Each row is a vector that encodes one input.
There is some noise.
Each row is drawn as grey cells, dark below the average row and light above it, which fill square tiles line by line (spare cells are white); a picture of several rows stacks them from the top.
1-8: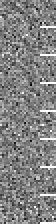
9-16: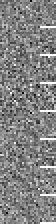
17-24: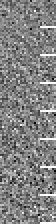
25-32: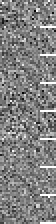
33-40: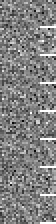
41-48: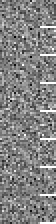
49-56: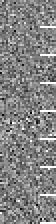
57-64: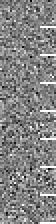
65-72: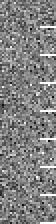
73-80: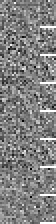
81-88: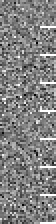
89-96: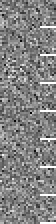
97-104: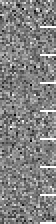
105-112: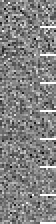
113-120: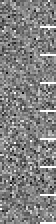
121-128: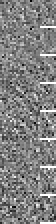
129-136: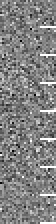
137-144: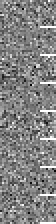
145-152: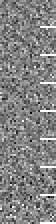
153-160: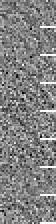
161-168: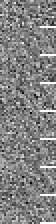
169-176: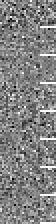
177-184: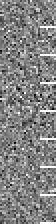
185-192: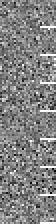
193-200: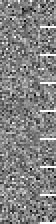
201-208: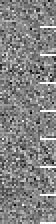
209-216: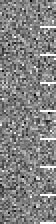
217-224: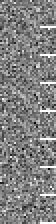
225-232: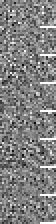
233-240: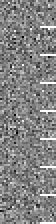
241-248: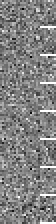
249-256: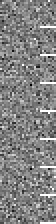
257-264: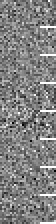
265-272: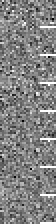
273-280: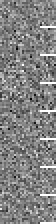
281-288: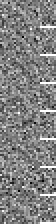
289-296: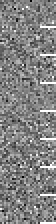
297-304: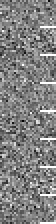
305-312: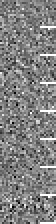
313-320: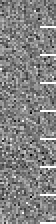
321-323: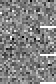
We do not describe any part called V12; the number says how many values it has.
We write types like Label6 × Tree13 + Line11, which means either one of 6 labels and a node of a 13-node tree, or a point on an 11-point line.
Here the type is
Bool × Bool × Bool × Bool × Line13 × V12 + List3(Line7).
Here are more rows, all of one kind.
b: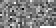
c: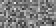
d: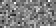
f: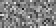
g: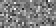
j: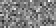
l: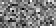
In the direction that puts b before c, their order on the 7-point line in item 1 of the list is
b, l, c, f, g, j, d.
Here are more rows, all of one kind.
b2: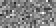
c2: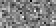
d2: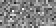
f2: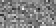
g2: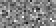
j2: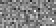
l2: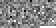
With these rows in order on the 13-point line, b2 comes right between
d2 and f2.
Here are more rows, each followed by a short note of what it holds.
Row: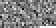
a list of three items
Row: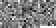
the empty list
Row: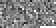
a point on a 13-point line, four true/false values and a value of V12
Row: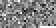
the empty list
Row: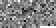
the empty list
